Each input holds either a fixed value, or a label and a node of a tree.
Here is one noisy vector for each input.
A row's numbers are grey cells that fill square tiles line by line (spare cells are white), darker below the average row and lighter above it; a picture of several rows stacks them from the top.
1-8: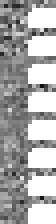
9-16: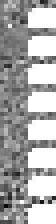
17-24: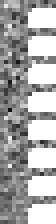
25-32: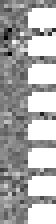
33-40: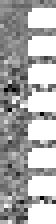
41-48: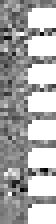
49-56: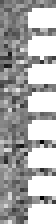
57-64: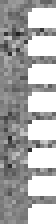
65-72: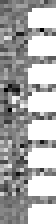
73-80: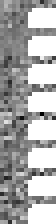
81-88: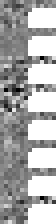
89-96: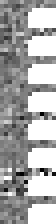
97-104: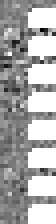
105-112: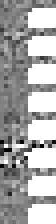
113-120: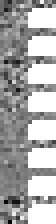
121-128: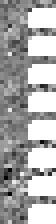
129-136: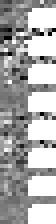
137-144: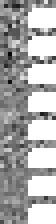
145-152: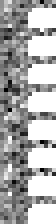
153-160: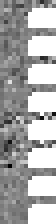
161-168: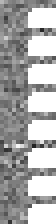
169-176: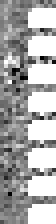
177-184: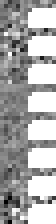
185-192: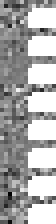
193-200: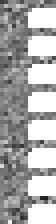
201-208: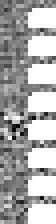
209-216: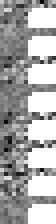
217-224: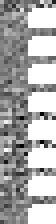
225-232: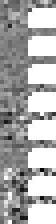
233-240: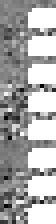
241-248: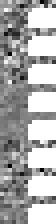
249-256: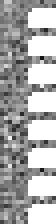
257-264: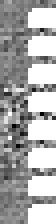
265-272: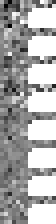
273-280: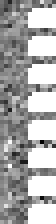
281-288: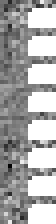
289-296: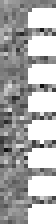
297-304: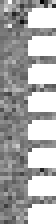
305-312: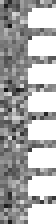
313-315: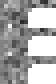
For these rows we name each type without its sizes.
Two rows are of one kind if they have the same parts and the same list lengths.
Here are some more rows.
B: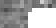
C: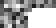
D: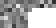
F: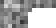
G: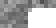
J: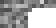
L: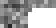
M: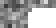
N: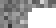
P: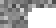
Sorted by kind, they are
B, C, F, G, J, L, M, N
D, P

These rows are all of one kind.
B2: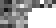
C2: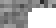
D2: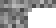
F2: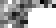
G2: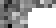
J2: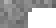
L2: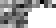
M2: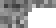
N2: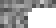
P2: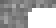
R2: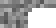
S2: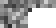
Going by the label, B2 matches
D2 and G2.
